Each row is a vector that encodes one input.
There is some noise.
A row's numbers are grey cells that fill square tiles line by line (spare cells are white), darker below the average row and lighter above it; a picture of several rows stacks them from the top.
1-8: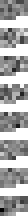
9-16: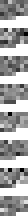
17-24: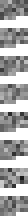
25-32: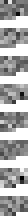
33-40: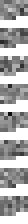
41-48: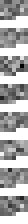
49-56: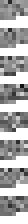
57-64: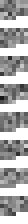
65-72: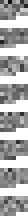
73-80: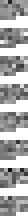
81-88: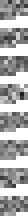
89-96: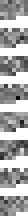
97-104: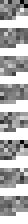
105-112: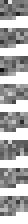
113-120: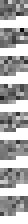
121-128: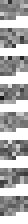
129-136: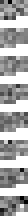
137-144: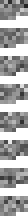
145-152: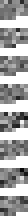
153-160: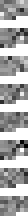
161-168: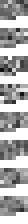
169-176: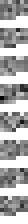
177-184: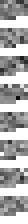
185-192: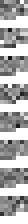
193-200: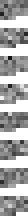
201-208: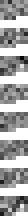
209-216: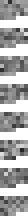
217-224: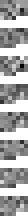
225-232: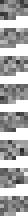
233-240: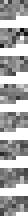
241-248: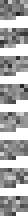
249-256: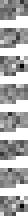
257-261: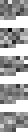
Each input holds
a point on a 5-point circle and a true/false value, together with either a point on a 6-point circle, or a fixed value.
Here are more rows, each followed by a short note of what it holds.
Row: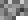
a point on a 5-point circle and a true/false value
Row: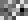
a point on a 5-point circle and a true/false value
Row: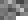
a point on a 5-point circle, a point on a 6-point circle and a true/false value
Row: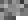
a point on a 5-point circle and a true/false value
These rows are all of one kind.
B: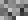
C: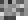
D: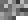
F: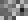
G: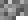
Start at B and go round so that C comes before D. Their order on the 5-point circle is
B, F, C, D, G.
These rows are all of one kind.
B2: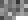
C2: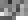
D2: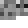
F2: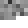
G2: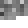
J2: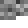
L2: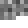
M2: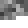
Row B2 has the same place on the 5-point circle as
C2 and L2.
